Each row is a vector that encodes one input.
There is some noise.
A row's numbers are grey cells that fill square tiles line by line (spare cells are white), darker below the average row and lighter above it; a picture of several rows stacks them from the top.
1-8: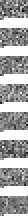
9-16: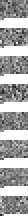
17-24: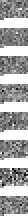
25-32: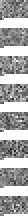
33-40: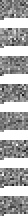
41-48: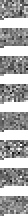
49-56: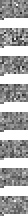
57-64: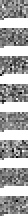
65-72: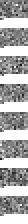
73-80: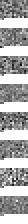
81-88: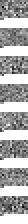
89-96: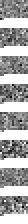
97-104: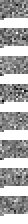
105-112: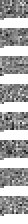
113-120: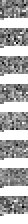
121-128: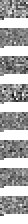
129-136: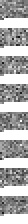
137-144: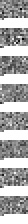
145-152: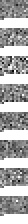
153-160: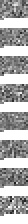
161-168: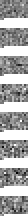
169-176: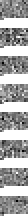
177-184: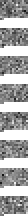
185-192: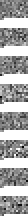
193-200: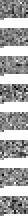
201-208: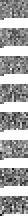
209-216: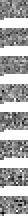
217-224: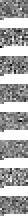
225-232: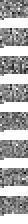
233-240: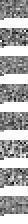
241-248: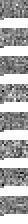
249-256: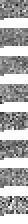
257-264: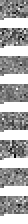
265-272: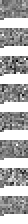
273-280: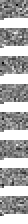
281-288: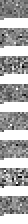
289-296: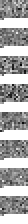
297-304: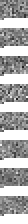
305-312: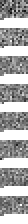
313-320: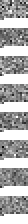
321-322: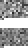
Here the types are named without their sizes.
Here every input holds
a point on a line, together with either a point on a circle, or three true/false values.
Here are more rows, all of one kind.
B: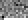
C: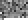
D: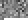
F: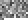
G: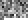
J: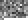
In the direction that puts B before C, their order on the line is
G, B, F, C, D, J.
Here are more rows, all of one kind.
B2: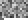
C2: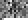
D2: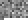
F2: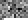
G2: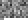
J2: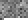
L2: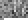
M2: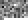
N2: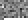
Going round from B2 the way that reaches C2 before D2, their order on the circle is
B2, M2, L2, G2, C2, F2, J2, N2, D2.
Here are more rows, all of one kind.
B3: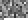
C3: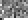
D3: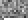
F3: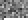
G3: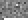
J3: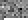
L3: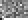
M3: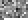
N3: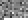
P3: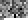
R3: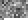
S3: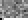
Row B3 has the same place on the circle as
D3, M3 and R3.
